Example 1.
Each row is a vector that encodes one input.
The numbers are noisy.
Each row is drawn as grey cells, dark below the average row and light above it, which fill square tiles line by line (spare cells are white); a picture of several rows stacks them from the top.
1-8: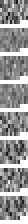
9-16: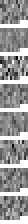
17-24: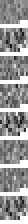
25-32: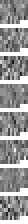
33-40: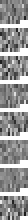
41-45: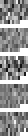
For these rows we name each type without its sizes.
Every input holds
a list of points on a line.
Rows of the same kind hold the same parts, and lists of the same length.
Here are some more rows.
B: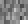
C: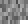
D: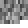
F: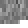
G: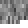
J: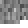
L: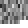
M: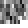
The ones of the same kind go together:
B, D, J
C, F, G, L
M

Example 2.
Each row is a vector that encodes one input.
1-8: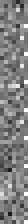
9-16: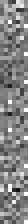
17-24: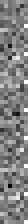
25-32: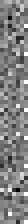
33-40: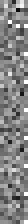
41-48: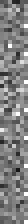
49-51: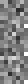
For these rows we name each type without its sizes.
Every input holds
a point on a line and four true/false values.
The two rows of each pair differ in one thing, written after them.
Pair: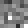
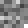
one of the four true/false values
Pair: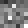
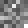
one of the four true/false values
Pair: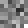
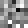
the place on the line
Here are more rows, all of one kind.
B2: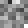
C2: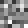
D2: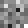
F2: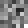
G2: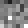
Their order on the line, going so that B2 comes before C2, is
F2, G2, B2, D2, C2.
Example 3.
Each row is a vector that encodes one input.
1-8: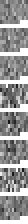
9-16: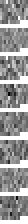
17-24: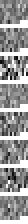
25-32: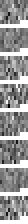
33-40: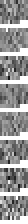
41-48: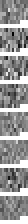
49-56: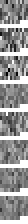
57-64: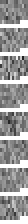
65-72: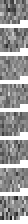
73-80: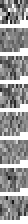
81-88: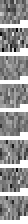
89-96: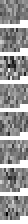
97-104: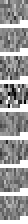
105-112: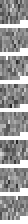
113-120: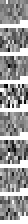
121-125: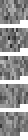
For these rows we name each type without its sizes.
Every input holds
a point on a line, together with either a point on a circle, or a fixed value.
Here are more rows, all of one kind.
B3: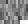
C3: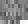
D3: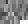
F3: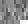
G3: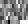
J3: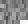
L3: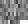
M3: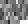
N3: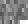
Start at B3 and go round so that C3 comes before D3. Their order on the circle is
B3, N3, L3, C3, J3, D3, F3, M3, G3.
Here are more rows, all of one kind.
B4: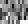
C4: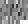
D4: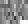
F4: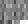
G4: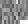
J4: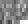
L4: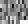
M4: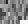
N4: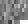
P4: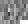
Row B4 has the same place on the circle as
C4, D4, L4 and P4.
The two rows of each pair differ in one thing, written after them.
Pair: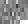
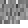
the place on the circle
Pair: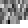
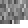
the place on the circle
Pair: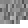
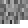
the place on the line
